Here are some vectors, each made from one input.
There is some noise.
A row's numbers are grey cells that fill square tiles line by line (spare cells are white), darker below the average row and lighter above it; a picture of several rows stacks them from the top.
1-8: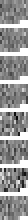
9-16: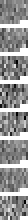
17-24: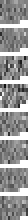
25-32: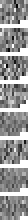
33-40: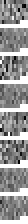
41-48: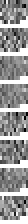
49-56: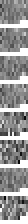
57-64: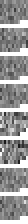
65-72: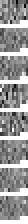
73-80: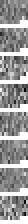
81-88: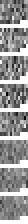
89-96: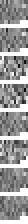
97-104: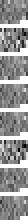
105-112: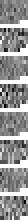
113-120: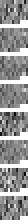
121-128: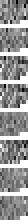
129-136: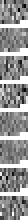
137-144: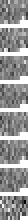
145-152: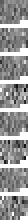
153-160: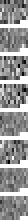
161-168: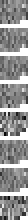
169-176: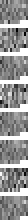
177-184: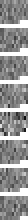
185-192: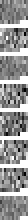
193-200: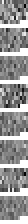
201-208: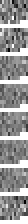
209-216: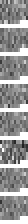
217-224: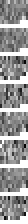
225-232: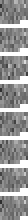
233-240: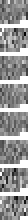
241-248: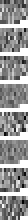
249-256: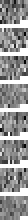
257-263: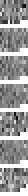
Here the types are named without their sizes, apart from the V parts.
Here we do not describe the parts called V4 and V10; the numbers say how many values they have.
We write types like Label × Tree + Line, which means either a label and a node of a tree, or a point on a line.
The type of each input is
List(Line) + V4 × V10.
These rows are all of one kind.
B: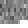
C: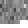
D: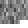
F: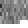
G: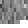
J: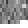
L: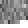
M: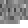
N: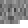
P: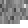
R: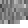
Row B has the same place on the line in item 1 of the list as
F and M.
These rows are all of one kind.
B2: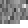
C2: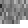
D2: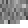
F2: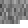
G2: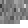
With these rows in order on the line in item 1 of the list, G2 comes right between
B2 and C2.
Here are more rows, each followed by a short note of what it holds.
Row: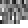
a value of V4 and a value of V10
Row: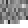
a list of two items
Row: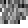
a value of V4 and a value of V10
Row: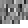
the empty list
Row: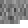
a list of three items
